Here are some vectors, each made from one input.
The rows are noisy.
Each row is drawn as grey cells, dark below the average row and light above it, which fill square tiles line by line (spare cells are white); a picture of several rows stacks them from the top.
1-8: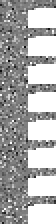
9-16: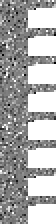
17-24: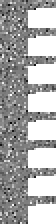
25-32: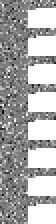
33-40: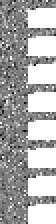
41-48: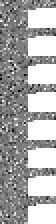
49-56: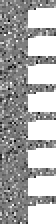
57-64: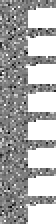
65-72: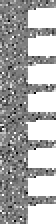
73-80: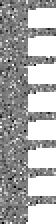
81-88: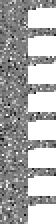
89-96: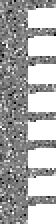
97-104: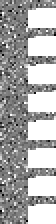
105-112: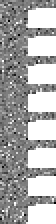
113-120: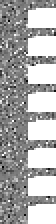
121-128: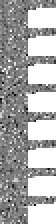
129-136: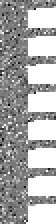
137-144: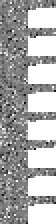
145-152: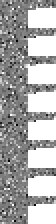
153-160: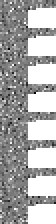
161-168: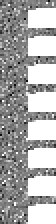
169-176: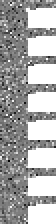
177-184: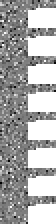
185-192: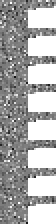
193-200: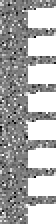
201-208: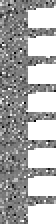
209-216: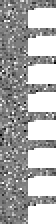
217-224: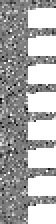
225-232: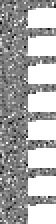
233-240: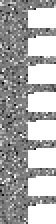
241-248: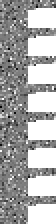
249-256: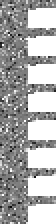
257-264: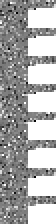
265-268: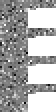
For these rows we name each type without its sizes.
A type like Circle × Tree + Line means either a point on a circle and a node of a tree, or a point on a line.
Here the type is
(Circle + Tree) × (Circle + Unit).
